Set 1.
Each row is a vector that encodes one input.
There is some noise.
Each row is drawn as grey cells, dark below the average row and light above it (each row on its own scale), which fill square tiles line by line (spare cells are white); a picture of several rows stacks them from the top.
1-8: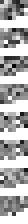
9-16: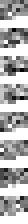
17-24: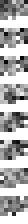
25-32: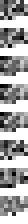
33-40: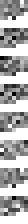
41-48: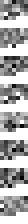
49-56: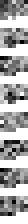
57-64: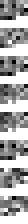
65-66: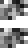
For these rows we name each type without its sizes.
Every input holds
a label.
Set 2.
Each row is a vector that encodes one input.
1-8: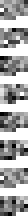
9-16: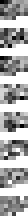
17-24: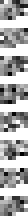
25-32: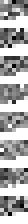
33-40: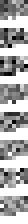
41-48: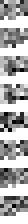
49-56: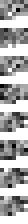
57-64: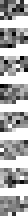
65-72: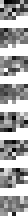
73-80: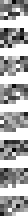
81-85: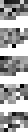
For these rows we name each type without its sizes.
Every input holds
a label.
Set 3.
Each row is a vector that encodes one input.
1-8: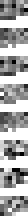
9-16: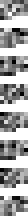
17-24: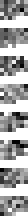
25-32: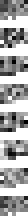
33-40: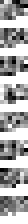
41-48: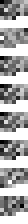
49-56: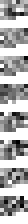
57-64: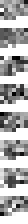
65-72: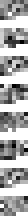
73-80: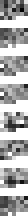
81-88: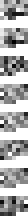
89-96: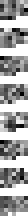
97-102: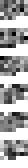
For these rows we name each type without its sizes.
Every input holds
a label.
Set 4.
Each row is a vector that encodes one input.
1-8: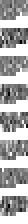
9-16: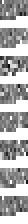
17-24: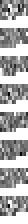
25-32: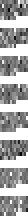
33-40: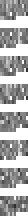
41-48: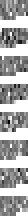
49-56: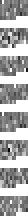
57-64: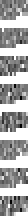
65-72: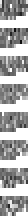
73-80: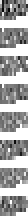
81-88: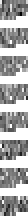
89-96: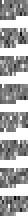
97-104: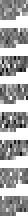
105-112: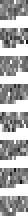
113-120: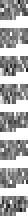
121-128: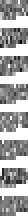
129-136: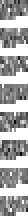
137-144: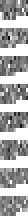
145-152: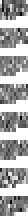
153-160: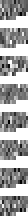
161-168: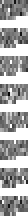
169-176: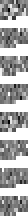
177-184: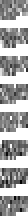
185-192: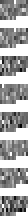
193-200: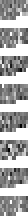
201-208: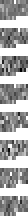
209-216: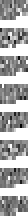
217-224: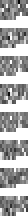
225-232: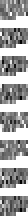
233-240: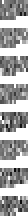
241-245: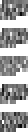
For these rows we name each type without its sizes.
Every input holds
a label.
